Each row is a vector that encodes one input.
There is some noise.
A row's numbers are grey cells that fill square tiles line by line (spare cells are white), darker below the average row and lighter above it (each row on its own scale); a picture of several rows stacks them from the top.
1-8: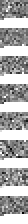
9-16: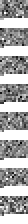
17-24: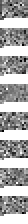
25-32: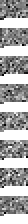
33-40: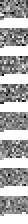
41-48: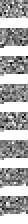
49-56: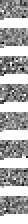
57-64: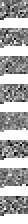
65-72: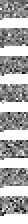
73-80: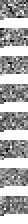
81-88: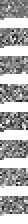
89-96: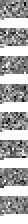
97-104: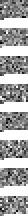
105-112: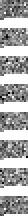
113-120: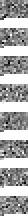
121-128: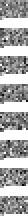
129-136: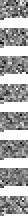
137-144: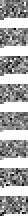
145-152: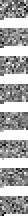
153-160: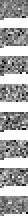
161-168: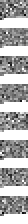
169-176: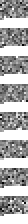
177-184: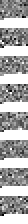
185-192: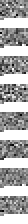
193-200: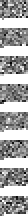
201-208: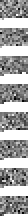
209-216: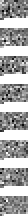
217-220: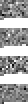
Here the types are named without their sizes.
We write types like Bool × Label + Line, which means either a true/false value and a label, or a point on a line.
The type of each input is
(Bool × Bool × Bool × Bool × Bool + Unit) × Line.
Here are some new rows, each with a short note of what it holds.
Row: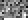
a point on a line and five true/false values
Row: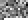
a point on a line
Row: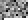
a point on a line
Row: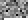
a point on a line
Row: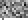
a point on a line and five true/false values
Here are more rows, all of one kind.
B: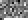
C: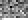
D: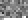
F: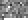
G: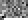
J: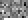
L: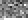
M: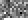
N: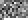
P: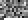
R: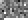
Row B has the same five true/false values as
L and N.
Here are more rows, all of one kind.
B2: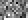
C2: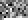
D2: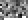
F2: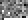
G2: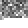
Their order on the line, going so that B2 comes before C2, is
D2, G2, B2, F2, C2.
